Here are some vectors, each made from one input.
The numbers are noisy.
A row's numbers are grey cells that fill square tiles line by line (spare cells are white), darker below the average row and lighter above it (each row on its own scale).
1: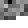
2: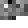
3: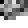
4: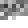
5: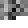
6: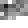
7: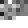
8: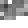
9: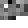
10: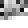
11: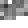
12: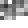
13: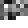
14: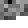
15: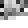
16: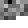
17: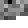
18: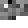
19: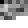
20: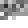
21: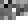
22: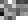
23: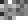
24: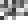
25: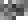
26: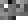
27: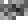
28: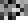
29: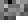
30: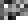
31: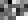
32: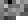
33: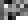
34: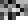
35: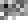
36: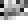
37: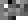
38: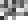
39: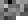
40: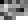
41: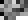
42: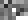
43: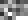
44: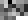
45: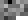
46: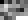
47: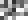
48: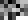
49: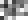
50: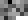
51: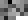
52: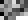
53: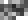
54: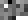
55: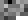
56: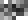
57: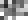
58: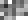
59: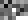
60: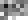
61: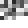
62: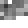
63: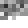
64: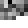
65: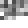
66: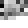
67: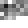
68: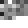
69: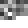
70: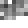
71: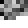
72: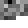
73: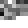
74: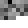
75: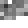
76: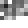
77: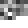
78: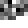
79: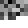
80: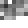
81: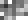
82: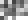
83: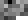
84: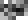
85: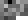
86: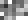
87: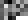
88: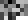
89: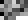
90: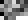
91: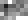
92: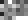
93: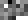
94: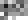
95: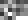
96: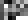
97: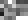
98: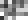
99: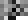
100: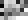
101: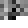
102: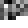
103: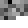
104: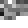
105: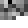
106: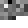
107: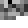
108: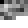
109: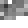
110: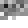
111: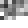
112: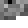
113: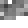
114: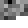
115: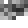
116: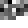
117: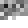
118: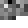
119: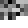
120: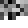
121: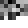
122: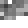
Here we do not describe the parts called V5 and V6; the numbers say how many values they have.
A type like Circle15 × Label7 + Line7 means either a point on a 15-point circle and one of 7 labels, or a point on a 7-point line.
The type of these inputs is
Bool × (Line4 + V5) + V6.
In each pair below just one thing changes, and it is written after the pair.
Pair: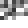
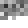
the true/false value
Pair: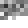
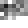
the place on the 4-point line
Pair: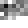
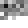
the place on the 4-point line
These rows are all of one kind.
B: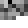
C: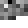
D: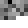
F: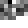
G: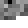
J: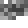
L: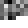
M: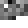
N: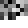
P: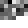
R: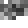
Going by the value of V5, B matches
C and M.
